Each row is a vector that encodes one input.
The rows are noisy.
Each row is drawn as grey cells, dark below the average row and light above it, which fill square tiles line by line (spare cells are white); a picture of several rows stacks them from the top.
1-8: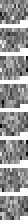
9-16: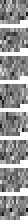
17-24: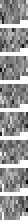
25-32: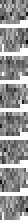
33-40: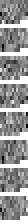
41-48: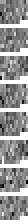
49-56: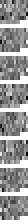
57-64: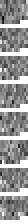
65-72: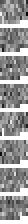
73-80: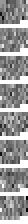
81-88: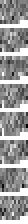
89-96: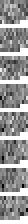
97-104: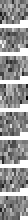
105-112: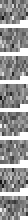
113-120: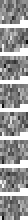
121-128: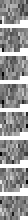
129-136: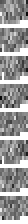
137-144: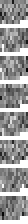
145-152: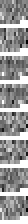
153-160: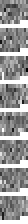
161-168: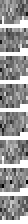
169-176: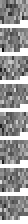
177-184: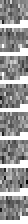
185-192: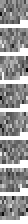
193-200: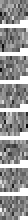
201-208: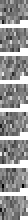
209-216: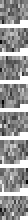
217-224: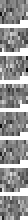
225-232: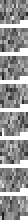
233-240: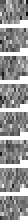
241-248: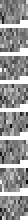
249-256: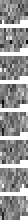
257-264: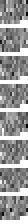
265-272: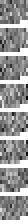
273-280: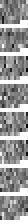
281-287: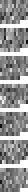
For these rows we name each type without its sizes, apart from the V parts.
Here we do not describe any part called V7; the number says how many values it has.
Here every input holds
a point on a circle, together with either a node of a tree and a true/false value, or a list of values of V7.
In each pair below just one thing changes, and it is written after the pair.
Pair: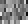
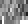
the place on the circle
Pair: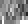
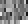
the place on the circle
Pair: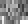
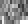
the node of the tree
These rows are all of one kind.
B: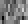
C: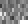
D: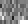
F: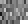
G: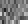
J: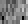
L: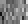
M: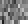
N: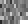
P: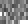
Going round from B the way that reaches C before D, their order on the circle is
B, M, G, P, C, D, N, F, L, J.
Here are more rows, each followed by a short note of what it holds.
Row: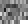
a point on a circle, together with the empty list
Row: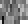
a point on a circle, together with a list of one item
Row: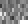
a point on a circle, together with a list of two items
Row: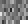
a point on a circle, together with a list of one item
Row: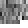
a point on a circle, together with the empty list
